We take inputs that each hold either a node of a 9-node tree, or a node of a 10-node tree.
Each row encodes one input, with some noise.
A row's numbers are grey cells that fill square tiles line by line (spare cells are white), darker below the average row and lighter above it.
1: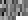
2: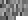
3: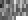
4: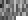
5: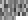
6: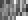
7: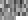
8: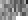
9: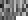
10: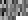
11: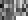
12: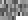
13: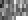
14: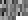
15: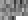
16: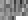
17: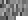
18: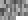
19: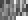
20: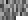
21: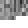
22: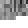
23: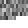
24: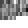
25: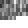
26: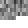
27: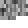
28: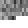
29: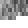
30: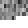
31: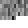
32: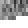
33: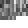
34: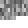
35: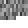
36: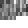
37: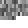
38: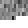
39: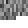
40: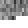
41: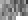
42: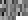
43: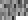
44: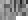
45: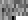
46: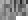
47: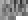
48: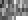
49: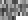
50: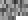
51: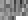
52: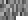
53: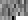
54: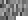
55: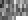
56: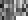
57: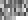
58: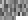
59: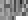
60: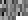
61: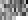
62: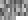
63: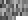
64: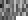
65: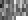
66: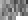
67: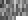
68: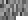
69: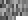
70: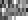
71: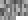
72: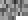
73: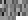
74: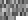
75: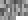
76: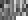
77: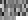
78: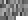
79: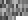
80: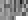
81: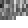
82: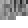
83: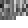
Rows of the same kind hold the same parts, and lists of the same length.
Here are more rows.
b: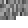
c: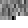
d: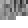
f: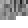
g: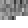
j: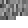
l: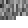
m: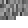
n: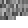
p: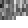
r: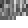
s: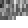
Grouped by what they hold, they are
b, j, l, m, n, p, r, s
c, d, f, g

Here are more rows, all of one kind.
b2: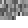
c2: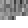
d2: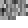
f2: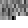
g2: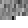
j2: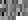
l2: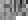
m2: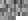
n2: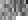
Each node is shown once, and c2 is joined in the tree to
g2, l2 and m2.
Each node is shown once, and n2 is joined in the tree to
l2.
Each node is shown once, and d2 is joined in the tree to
m2.
